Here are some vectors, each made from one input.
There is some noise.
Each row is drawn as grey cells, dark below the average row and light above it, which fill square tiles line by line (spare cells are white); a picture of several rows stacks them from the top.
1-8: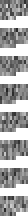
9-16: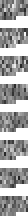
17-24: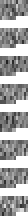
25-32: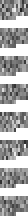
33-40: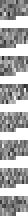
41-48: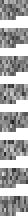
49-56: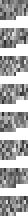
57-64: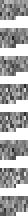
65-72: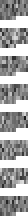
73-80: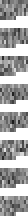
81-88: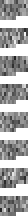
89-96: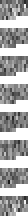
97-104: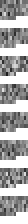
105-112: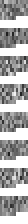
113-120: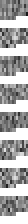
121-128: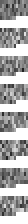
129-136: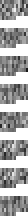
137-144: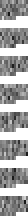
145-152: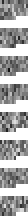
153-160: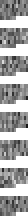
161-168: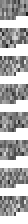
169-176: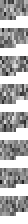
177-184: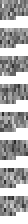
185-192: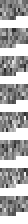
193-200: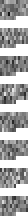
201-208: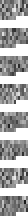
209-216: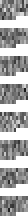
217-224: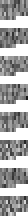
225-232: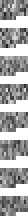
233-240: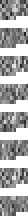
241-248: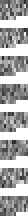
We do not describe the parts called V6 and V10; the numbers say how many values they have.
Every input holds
either one of 7 labels and a true/false value, or a point on a 9-point line and a value of V6, or a value of V10.
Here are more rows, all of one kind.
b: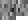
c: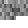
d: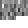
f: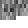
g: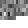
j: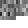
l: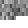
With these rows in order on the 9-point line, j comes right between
f and g.
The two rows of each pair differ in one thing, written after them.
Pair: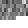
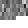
the true/false value
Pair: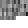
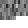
the label
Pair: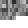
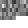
the true/false value
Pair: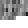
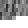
the label
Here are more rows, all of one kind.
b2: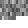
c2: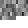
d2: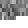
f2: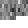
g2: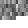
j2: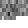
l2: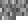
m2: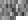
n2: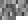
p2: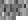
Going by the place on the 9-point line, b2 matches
c2, l2 and n2.
